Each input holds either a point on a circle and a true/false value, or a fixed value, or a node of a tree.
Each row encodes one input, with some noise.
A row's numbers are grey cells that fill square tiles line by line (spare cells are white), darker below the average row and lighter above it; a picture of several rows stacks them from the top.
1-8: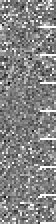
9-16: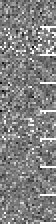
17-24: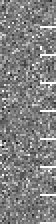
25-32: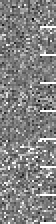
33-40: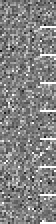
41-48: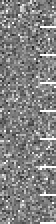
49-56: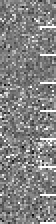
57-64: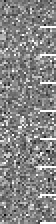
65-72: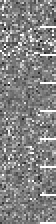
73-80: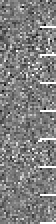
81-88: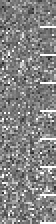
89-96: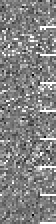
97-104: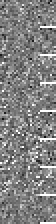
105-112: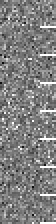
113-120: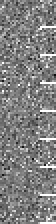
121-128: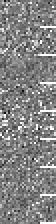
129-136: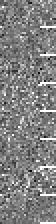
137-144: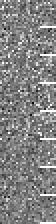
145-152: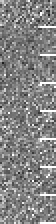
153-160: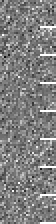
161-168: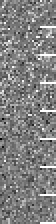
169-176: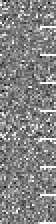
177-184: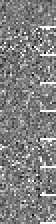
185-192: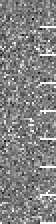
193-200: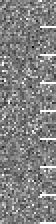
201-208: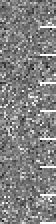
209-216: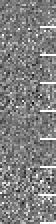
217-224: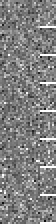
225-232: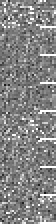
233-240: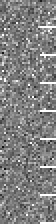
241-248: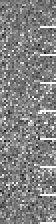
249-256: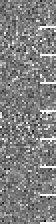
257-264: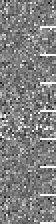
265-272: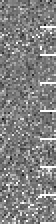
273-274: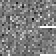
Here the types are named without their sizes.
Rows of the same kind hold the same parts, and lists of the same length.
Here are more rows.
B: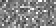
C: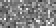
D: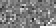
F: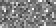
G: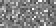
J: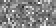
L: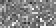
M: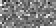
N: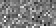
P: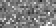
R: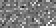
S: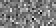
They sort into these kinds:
B, F, G, J, L
C, D, N, P, R, S
M

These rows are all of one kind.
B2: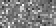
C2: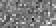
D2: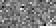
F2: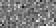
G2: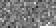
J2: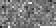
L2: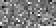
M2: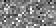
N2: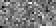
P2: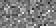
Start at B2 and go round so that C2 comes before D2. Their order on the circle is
B2, N2, J2, G2, C2, L2, F2, M2, P2, D2.
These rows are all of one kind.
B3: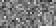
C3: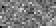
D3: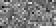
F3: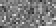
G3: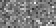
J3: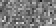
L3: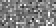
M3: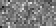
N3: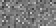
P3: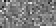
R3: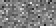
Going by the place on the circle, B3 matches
F3, J3 and N3.
